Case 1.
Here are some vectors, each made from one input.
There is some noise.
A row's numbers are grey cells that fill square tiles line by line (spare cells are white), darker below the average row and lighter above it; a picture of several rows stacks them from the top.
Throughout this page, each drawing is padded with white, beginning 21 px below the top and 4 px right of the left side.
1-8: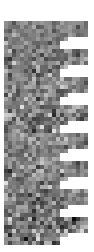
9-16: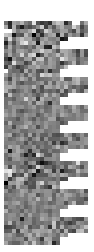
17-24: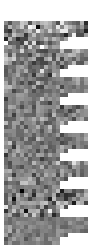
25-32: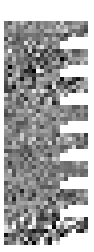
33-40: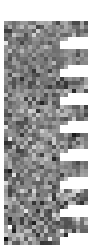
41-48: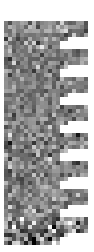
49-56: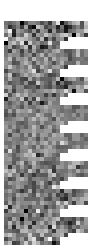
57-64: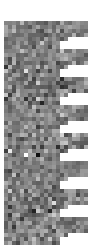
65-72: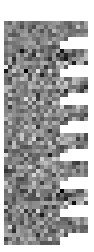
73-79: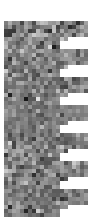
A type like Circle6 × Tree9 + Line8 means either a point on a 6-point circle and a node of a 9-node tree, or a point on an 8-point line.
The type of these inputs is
Bool × Bool × Bool × Bool.
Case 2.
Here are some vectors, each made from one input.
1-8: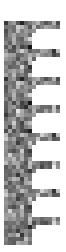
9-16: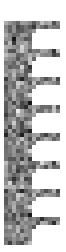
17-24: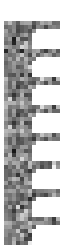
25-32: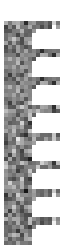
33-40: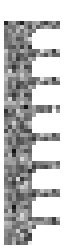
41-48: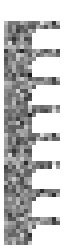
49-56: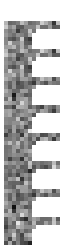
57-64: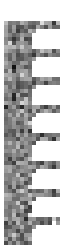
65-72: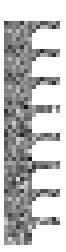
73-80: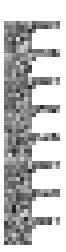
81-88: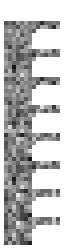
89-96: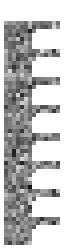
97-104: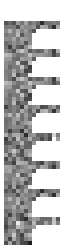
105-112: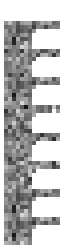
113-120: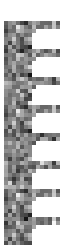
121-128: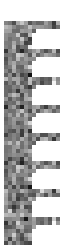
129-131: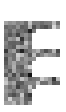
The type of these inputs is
Circle17.
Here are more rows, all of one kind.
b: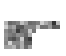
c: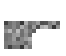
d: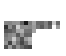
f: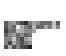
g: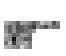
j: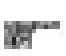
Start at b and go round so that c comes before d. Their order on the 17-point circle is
b, c, f, d, j, g.
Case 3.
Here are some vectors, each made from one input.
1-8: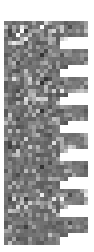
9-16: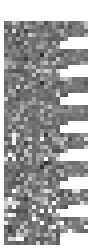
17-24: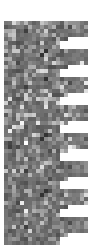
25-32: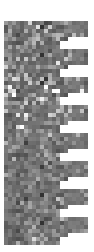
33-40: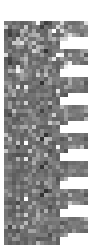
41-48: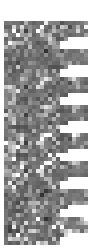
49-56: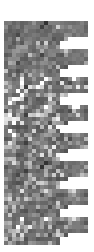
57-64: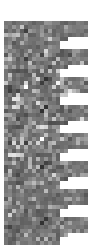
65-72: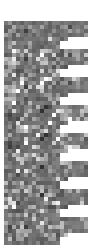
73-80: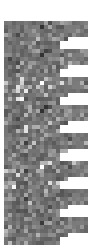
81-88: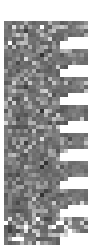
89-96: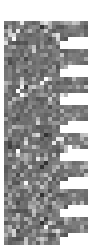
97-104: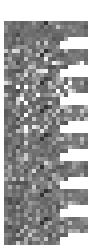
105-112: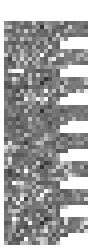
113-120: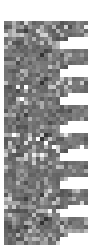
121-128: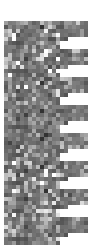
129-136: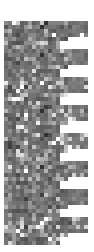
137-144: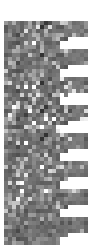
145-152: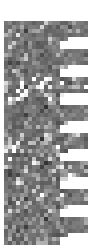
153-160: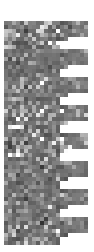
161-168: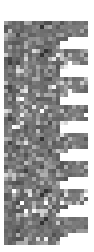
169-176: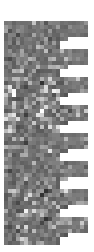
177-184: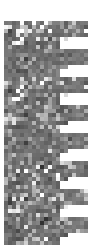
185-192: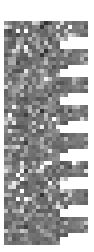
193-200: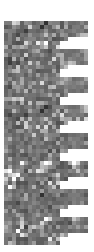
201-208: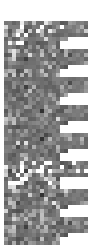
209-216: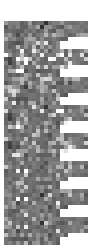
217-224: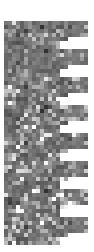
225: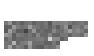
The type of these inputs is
Bool × Bool × Bool × Bool × Bool.
